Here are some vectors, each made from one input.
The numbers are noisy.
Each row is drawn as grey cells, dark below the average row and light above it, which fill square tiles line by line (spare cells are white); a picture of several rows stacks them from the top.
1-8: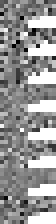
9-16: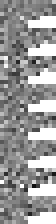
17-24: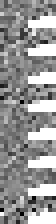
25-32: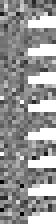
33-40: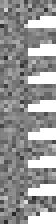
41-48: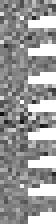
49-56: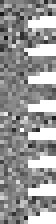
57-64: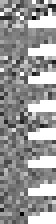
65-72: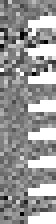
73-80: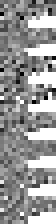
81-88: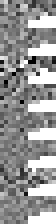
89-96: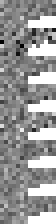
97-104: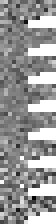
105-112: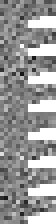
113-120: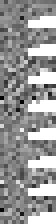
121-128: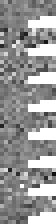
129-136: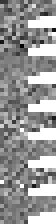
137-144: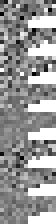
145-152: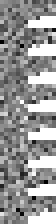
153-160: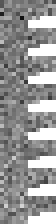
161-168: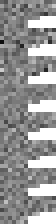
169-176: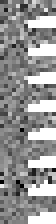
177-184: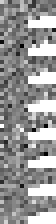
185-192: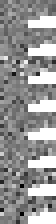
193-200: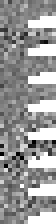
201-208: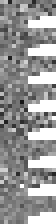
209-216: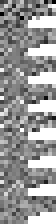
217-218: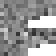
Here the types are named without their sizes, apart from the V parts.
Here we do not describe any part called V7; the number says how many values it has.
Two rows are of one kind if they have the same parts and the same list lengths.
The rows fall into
2 kinds.
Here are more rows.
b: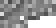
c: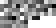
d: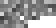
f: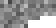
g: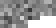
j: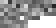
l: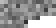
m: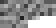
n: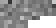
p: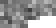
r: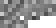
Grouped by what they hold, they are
b, d, f, j, m, n, r
c, g, l, p

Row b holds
a node of each of three trees.
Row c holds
a node of a tree and a value of V7.
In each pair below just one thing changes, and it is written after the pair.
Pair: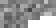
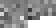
the value of V7
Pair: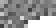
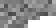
the value of V7
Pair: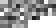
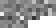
the node of the tree
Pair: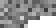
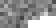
the value of V7
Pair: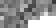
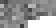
the value of V7
